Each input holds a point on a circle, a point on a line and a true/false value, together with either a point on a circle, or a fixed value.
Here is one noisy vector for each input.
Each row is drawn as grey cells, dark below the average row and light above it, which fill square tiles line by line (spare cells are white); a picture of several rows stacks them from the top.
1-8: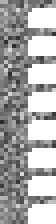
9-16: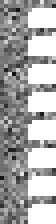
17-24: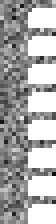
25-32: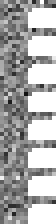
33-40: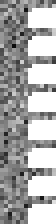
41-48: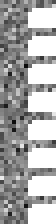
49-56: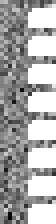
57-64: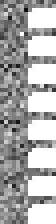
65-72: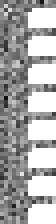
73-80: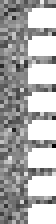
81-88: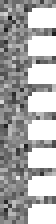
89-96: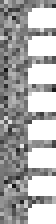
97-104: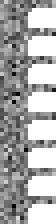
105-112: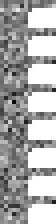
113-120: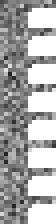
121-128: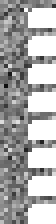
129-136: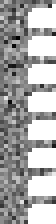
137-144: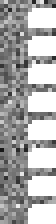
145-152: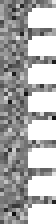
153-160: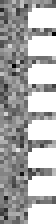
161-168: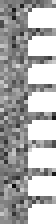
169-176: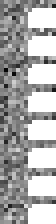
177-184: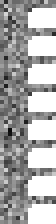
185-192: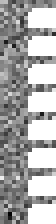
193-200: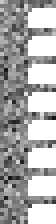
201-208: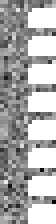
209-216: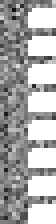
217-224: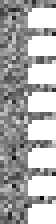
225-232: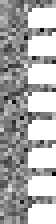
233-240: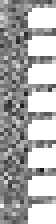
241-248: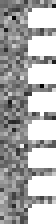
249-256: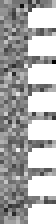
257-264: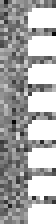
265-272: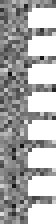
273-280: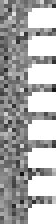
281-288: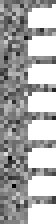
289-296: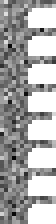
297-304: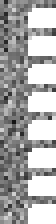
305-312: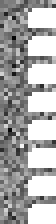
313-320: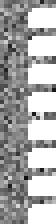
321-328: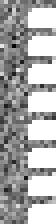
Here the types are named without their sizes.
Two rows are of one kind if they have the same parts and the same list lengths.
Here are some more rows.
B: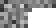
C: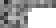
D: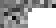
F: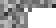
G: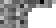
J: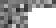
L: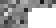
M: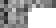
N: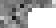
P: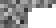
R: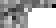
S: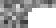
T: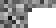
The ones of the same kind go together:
B, C, D, F, N, R
G, J, L, M, P, S, T

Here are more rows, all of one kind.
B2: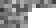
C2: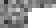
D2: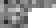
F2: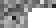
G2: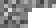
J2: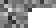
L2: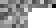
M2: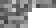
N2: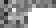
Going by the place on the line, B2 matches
G2 and M2.
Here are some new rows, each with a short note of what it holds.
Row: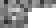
a point on a circle, a point on a line and a true/false value
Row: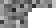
a point on each of two circles, a point on a line and a true/false value
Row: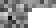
a point on each of two circles, a point on a line and a true/false value
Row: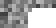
a point on a circle, a point on a line and a true/false value
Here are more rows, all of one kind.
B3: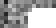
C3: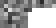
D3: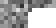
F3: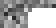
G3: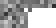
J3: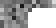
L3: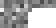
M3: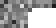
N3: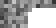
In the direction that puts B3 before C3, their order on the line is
J3, F3, G3, D3, L3, B3, N3, C3, M3.
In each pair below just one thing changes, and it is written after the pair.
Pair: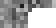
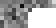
the place on the line
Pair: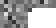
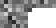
the place on the circle
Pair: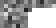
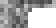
the place on the line
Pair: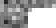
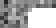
the true/false value
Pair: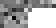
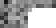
the place on the line
